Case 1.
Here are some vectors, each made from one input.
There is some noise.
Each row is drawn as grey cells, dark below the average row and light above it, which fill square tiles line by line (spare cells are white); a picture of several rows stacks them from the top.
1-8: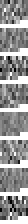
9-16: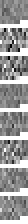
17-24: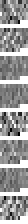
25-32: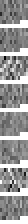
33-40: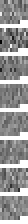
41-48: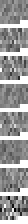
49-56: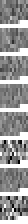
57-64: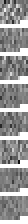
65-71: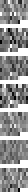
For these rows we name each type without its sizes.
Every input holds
a list of points on a line.
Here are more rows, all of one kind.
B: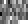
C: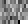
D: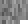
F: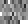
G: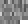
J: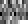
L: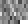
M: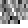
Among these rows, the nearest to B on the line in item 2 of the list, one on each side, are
J and L.
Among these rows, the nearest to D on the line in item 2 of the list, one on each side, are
G and M.
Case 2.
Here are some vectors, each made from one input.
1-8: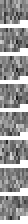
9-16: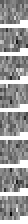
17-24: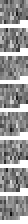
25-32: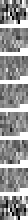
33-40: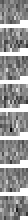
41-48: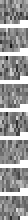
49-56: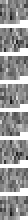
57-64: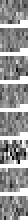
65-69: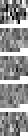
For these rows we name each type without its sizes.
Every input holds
a list of points on a line.
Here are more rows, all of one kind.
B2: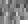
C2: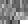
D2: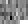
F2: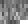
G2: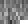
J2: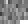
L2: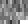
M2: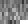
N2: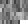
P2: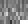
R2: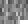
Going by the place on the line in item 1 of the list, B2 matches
J2 and R2.
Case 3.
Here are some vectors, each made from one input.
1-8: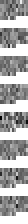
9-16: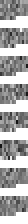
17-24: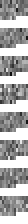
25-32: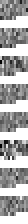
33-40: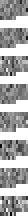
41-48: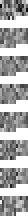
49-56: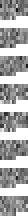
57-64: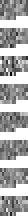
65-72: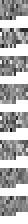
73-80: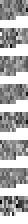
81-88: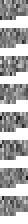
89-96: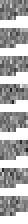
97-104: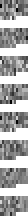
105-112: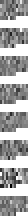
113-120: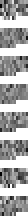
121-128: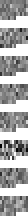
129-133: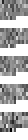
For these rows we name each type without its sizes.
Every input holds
either a point on a line, or three true/false values.
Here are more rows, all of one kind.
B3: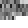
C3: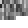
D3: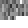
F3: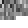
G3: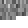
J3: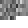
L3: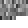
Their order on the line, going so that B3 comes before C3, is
D3, J3, B3, G3, L3, C3, F3.
